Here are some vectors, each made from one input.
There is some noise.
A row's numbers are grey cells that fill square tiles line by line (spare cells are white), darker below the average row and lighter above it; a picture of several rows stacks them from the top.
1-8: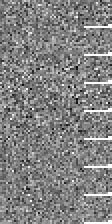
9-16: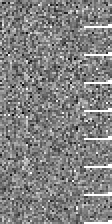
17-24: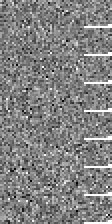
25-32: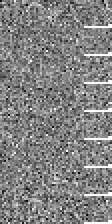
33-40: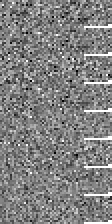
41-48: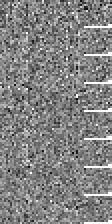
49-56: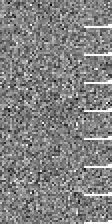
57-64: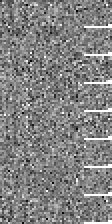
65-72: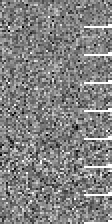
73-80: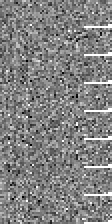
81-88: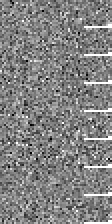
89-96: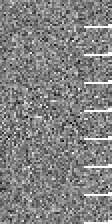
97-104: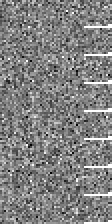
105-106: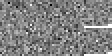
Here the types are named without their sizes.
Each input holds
a point on a line and four true/false values, together with either a fixed value, or a node of a tree.
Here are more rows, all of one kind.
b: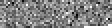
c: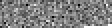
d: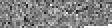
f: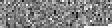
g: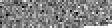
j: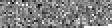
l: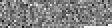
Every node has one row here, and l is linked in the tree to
f.
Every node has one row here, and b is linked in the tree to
c and j.
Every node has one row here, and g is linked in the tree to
d.
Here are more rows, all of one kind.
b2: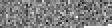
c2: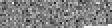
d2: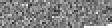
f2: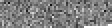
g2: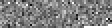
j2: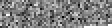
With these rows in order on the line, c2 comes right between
b2 and f2.
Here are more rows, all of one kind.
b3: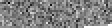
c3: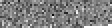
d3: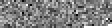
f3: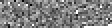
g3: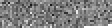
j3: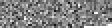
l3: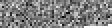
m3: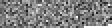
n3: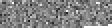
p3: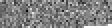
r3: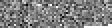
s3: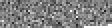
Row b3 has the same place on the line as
c3, g3 and s3.
